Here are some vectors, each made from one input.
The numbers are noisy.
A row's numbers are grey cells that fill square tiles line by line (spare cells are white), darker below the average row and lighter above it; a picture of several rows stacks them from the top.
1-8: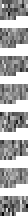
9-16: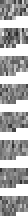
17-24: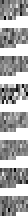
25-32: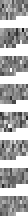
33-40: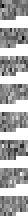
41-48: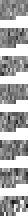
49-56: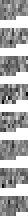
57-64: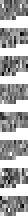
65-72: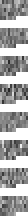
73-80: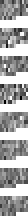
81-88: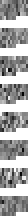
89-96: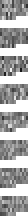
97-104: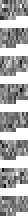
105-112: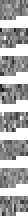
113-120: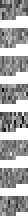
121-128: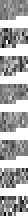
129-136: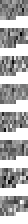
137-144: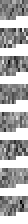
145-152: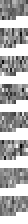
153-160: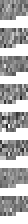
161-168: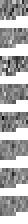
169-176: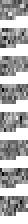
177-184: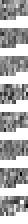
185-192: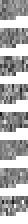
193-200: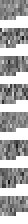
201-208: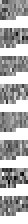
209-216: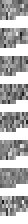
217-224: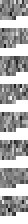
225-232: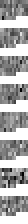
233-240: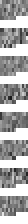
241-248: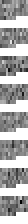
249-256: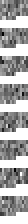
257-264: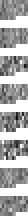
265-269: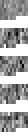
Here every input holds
either a point on a 6-point circle and a node of a 13-node tree, or a node of an 18-node tree.
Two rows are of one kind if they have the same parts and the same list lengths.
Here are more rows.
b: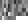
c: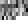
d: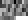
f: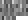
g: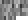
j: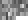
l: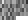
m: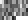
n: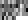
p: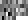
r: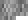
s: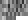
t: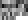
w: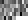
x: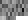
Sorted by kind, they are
b, c, d, f, l, m, n, p, s, t, x
g, j, r, w

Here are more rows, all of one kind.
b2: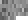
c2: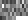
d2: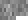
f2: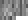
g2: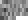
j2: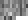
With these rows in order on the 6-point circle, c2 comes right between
d2 and f2.
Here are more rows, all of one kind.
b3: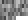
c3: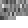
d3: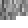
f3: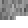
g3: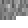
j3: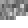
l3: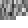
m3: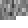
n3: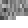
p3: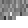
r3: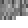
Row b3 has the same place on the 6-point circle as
g3, l3, m3 and r3.
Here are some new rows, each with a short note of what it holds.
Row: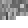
a point on a 6-point circle and a node of a 13-node tree
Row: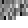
a point on a 6-point circle and a node of a 13-node tree
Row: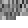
a node of an 18-node tree
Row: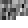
a node of an 18-node tree
